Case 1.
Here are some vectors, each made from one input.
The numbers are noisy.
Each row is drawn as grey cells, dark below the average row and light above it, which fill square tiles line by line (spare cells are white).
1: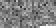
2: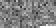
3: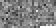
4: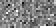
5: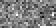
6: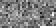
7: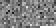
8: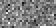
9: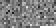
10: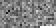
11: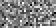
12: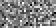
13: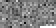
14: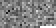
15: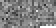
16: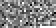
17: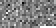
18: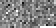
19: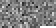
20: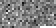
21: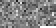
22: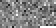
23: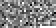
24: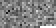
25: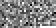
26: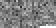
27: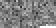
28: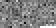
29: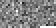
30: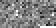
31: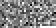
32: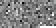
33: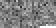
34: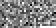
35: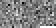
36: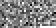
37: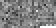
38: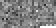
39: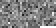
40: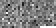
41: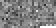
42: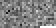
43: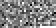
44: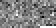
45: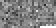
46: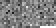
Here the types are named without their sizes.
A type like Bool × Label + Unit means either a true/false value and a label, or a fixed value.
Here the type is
List(Line).
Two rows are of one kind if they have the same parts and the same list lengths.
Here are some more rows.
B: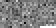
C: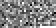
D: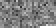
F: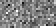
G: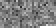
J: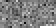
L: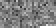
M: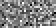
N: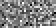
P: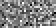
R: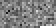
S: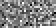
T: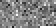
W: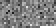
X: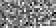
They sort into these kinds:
B, D, G, J, L, R, W
C, M, N, P, S, X
F, T

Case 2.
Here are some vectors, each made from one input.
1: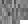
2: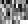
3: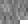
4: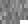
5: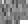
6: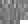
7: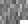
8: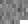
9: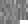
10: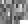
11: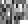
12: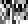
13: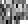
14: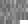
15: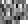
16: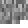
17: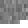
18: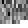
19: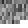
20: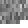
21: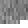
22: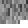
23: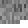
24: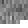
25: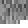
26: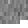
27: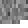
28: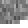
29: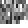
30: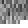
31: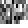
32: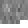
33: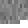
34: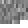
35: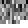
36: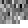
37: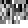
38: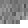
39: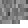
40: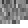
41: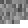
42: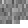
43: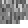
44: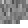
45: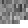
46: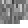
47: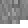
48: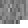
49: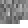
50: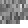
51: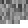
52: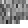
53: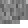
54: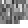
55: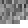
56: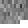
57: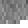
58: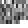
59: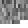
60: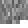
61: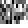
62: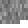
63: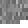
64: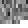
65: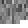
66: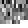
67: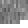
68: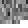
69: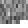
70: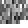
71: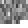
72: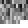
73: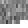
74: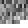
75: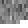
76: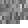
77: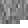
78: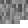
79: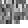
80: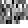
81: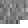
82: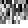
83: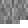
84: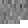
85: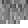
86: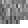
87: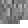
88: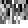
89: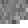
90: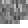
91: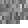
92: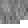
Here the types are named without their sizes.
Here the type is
(Bool × Bool × Bool × Bool + Unit) × Label.
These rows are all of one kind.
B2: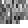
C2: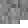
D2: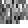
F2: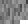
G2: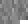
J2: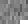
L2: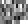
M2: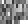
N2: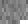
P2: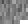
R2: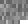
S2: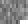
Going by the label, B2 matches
C2, D2, G2 and R2.
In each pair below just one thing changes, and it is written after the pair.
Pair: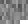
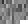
the label
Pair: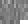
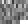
one of the four true/false values
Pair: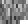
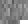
the label
